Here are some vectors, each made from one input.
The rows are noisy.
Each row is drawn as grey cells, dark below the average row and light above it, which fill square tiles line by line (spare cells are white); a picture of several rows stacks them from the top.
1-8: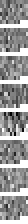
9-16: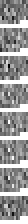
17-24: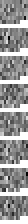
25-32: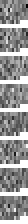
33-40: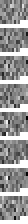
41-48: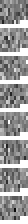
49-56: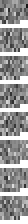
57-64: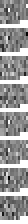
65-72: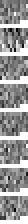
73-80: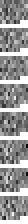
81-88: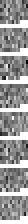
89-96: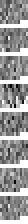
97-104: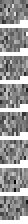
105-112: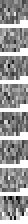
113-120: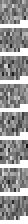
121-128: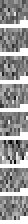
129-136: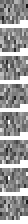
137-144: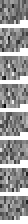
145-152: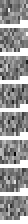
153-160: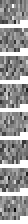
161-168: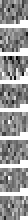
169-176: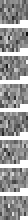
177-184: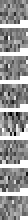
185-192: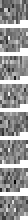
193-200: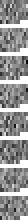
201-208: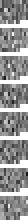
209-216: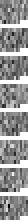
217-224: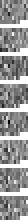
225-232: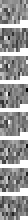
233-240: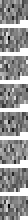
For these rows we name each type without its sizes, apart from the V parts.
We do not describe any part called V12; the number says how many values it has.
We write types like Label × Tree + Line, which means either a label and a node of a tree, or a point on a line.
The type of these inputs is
List(Bool × V12).
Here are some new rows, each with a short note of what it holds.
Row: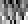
the empty list
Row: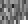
a list of one item
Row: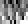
the empty list
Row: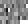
a list of two items
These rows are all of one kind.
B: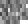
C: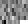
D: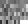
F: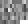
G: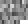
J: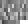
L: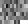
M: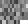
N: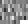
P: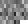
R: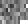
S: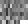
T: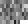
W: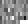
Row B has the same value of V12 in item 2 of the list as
L, N, P and T.
